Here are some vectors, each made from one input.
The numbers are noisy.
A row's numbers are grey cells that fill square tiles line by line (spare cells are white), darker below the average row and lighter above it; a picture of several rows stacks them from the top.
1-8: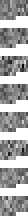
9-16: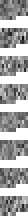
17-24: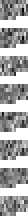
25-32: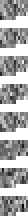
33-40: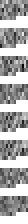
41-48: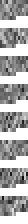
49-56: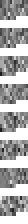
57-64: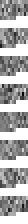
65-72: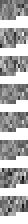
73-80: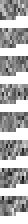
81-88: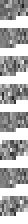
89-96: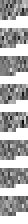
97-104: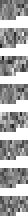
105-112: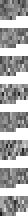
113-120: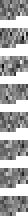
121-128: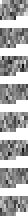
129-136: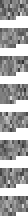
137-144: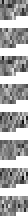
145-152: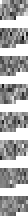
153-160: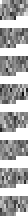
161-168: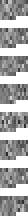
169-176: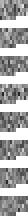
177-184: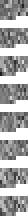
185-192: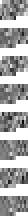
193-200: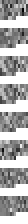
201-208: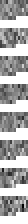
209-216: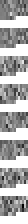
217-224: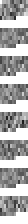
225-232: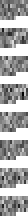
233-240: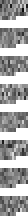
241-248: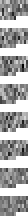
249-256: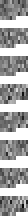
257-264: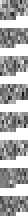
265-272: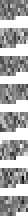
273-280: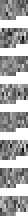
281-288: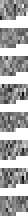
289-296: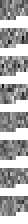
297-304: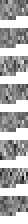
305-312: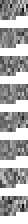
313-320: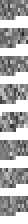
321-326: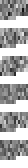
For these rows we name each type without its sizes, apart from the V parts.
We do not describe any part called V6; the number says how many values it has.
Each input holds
either a point on a line and a true/false value, or a node of a tree, or a value of V6.
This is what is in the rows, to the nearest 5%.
About 25% of them hold a point on a line and a true/false value. About 55% of them hold a node of a tree. The rest hold a value of V6.
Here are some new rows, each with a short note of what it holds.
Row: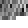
a value of V6
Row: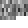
a point on a line and a true/false value
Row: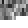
a value of V6
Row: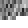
a value of V6
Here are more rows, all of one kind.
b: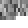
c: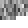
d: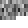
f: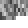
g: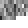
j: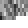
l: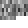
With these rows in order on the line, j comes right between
f and g.
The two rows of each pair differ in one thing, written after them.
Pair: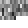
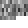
the true/false value
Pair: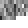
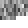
the place on the line
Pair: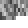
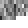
the place on the line
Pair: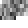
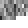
the true/false value
